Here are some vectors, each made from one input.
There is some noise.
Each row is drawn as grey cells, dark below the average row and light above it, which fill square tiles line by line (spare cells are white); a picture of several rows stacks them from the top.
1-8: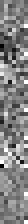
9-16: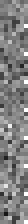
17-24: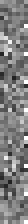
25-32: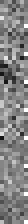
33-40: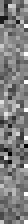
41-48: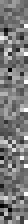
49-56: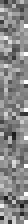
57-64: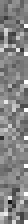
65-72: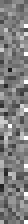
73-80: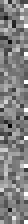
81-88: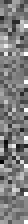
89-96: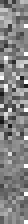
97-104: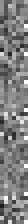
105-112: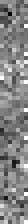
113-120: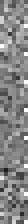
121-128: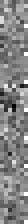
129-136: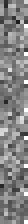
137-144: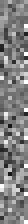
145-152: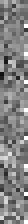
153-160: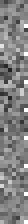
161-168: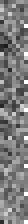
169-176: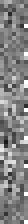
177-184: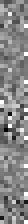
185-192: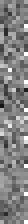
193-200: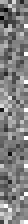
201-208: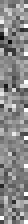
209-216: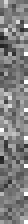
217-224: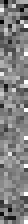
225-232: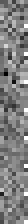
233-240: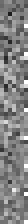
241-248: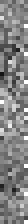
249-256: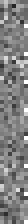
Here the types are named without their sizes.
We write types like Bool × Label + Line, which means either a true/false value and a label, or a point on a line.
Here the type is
(Bool × Bool × Bool × Bool + Unit) × Line.
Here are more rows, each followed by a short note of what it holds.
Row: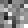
a point on a line and four true/false values
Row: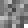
a point on a line and four true/false values
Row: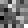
a point on a line
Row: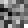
a point on a line
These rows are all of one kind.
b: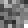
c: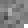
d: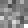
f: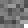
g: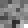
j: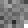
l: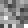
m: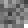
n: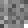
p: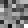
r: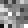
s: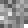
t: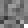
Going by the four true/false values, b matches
f, j, m and n.
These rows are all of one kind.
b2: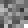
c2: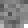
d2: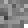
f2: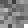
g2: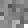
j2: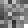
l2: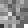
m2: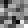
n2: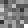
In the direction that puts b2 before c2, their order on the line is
b2, l2, j2, n2, g2, d2, f2, c2, m2.
